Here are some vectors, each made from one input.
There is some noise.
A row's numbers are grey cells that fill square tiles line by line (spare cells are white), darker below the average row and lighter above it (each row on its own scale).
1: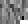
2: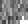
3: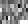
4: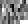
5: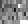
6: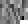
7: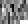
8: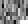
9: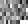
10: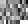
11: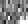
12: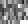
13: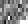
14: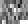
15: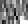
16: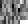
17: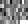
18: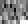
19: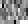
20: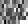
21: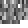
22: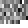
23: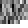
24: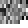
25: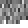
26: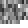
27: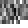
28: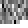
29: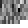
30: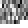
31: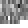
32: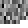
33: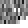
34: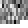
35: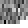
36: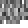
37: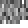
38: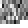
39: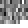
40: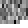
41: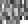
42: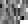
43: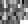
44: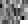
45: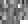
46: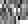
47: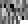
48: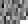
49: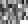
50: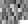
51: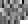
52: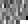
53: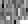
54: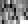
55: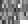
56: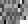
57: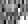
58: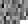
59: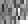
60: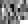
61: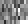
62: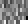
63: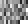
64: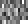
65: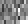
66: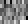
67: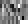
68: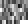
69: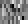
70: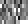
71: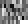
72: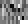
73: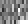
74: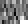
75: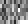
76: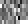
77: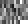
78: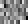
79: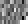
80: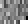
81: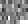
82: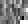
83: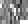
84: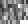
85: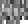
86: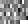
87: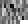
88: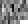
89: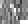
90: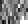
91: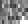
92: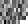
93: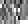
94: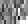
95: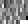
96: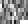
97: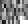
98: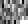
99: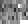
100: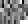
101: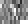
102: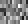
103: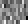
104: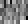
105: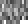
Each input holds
a point on a 7-point line, together with either a point on a 5-point line, or a node of a 7-node tree.
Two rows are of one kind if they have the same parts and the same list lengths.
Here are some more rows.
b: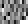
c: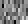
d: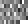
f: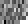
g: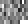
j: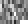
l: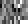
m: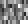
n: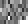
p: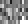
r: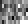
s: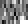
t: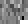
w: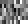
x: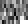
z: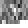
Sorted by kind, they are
b, c, f, j, n, z
d, g, l, m, p, r, s, t, w, x

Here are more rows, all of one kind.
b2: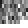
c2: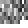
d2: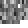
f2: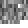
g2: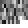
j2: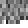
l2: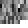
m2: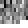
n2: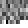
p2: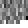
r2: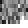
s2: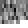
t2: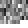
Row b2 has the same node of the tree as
l2 and r2.
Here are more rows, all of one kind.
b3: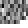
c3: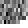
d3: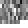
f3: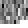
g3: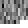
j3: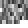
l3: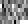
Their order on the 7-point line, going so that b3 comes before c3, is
b3, c3, g3, f3, l3, d3, j3.
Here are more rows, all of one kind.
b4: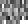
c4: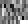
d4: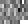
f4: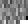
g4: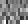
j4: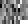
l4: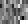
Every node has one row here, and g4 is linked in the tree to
l4.
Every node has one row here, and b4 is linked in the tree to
d4.
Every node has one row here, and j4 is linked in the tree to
c4, d4 and l4.
